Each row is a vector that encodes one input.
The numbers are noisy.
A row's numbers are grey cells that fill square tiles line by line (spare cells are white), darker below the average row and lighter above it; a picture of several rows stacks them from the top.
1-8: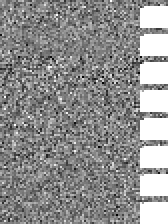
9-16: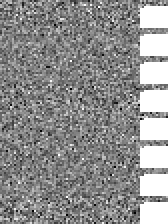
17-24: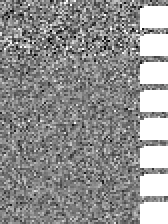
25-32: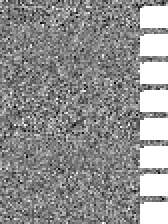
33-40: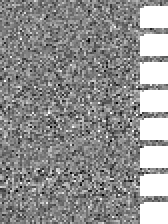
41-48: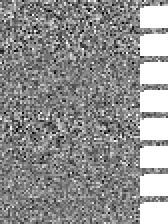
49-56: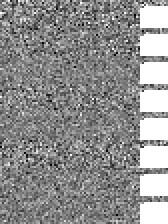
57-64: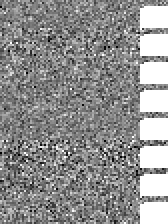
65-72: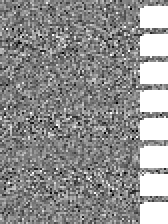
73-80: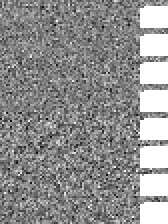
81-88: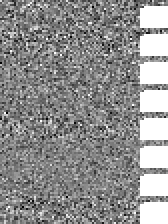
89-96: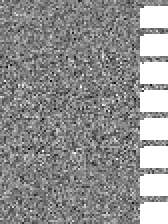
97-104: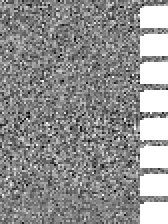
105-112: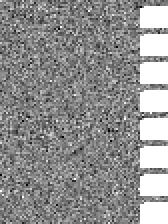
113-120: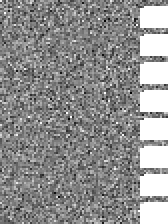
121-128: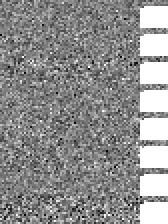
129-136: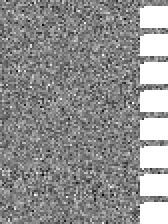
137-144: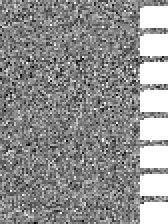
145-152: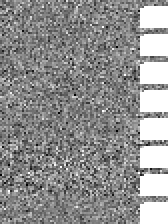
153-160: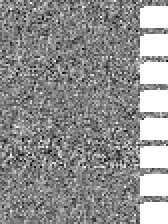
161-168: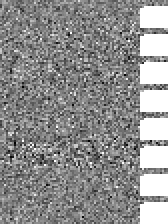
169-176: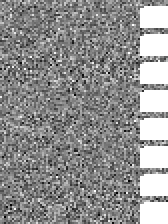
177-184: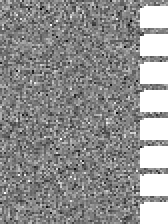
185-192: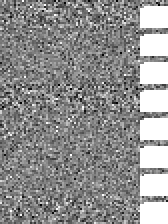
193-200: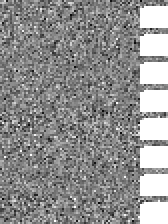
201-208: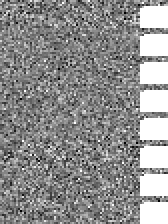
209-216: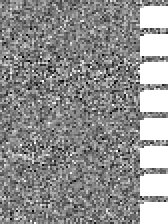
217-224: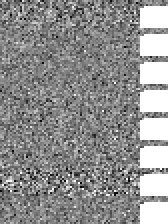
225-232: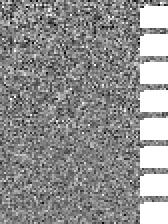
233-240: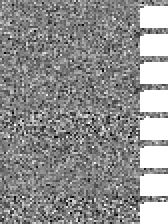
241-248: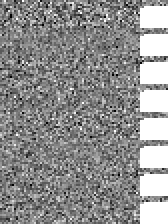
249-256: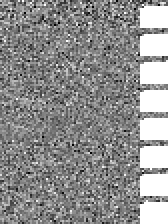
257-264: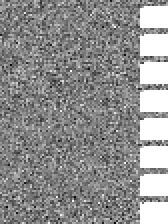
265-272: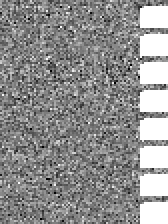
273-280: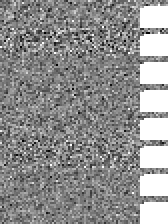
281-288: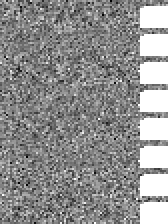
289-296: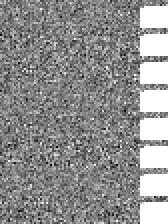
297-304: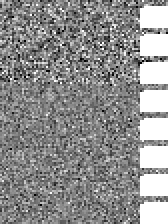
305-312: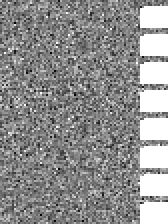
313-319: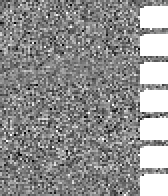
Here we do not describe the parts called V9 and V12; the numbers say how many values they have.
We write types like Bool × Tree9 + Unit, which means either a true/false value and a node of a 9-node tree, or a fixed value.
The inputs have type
Bool × V12 × V12 + Line5 × (Line6 + V9).
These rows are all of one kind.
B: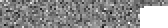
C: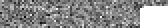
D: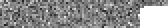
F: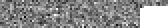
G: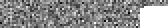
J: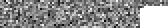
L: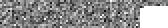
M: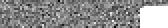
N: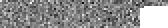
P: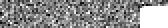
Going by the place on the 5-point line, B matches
D, G, J and M.
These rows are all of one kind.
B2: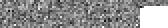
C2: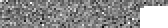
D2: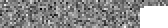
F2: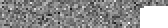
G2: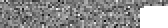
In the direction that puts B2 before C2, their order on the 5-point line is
F2, B2, C2, G2, D2.
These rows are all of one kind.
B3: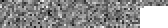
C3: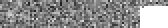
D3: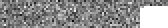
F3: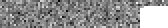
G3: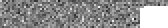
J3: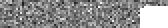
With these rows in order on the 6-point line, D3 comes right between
B3 and G3.
